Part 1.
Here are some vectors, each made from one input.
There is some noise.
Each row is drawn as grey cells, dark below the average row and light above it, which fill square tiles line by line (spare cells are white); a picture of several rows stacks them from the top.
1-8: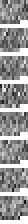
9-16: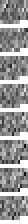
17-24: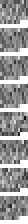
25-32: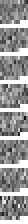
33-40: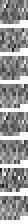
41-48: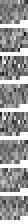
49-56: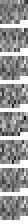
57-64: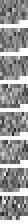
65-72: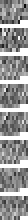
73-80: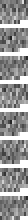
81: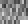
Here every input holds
a point on an 11-point line.
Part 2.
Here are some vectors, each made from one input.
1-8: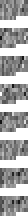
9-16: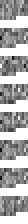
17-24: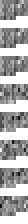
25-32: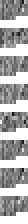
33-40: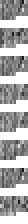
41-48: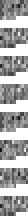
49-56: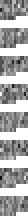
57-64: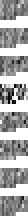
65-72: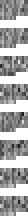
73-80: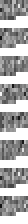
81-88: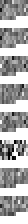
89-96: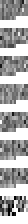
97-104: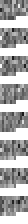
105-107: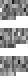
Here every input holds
either a fixed value, or three true/false values.
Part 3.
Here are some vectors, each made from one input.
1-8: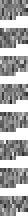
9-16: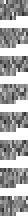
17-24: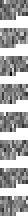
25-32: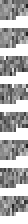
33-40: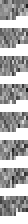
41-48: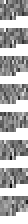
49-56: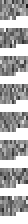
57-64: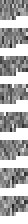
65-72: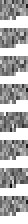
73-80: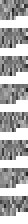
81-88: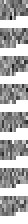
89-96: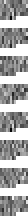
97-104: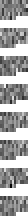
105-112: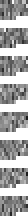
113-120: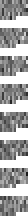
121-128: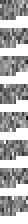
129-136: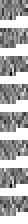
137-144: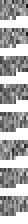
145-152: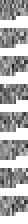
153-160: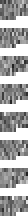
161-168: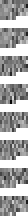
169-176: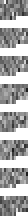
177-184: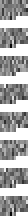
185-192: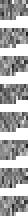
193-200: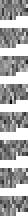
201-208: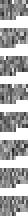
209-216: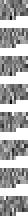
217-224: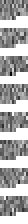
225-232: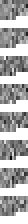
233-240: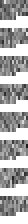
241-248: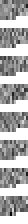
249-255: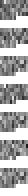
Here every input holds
a point on a 13-point circle.
